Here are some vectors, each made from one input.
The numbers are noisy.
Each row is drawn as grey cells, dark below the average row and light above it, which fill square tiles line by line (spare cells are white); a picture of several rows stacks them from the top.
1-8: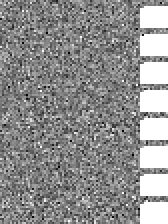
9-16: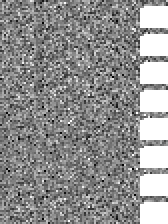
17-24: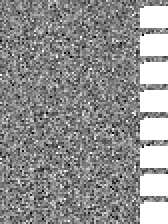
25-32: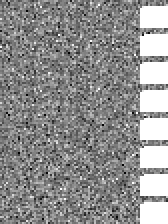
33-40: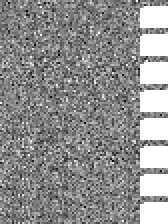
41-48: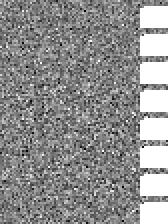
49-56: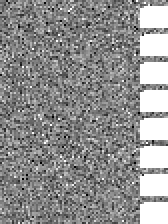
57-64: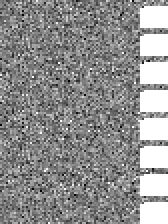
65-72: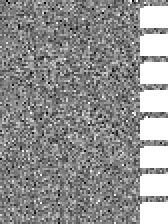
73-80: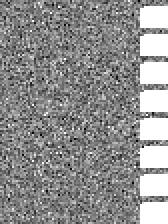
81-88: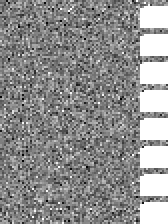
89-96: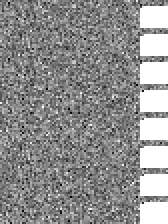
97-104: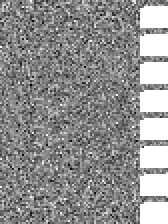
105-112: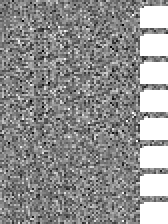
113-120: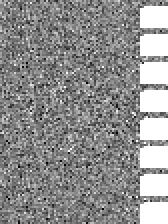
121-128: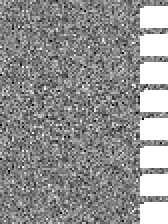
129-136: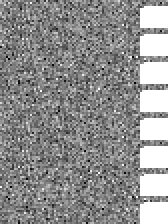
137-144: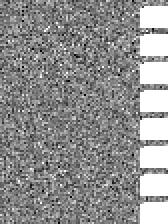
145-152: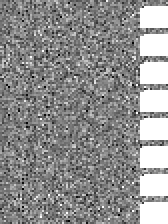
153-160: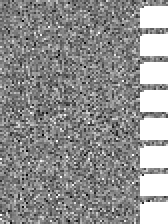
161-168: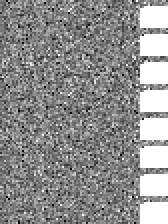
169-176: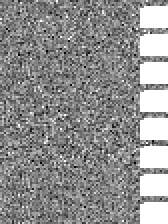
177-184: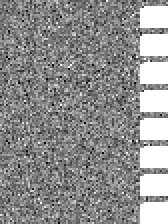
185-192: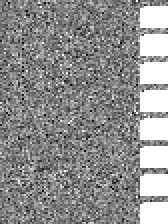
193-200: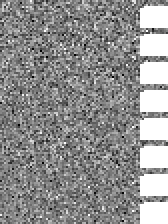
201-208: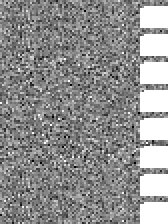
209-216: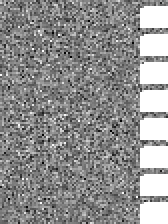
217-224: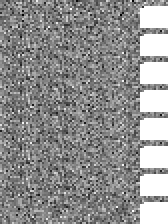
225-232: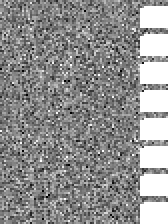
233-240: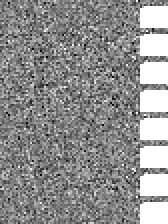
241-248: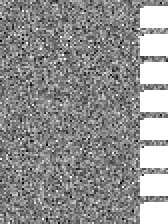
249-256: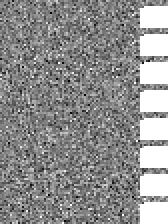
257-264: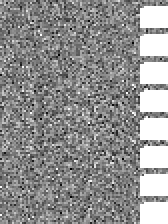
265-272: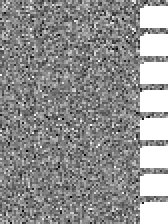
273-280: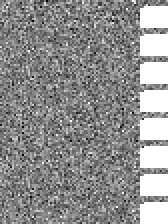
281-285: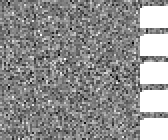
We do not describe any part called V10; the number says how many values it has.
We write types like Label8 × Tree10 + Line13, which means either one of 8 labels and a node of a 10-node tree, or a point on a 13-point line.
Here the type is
Bool × V10 + List2(Line11) + Tree9.
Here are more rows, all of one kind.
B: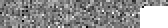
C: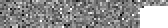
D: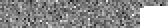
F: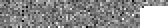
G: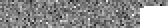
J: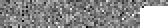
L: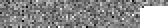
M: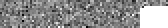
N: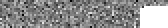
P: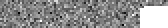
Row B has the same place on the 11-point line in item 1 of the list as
F, J, L and M.
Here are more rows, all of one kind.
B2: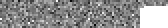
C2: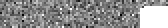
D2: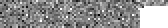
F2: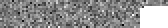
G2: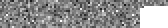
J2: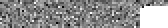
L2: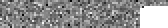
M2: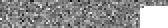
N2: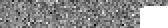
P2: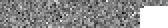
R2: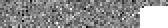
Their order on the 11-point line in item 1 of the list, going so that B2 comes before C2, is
J2, L2, M2, B2, G2, N2, P2, F2, R2, C2, D2.
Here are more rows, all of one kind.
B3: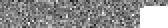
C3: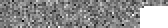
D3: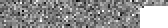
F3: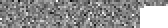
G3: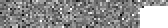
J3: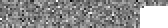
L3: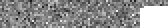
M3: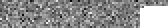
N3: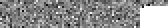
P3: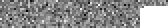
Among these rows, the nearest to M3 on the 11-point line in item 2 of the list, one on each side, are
G3 and L3.
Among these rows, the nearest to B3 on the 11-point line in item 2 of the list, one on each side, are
C3 and J3.
